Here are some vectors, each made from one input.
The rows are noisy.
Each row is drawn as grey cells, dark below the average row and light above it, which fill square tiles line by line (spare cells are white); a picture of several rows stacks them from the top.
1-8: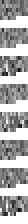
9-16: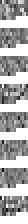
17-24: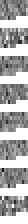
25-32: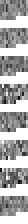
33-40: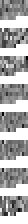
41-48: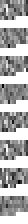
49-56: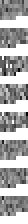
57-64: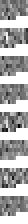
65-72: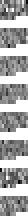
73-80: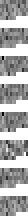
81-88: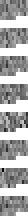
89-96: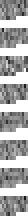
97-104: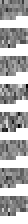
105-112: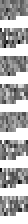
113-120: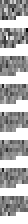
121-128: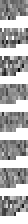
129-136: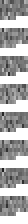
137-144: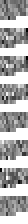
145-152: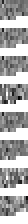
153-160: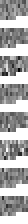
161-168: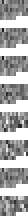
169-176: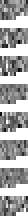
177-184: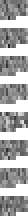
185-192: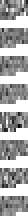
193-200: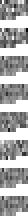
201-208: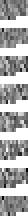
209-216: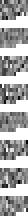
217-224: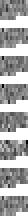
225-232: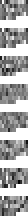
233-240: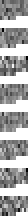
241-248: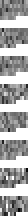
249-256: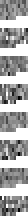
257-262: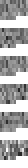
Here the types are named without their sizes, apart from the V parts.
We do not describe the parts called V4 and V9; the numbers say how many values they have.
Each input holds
either a value of V4 and a value of V9, or a list of points on a line.
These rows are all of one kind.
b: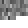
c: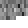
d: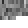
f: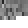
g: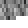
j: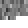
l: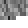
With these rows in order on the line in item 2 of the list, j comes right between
d and l.
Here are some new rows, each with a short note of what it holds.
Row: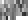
the empty list
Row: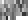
the empty list
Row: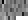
a list of two items
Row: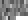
a list of two items
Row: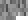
a list of one item
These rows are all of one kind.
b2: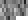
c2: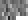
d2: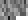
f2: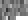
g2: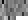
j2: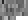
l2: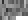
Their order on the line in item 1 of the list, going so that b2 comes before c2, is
b2, d2, c2, f2, l2, j2, g2.
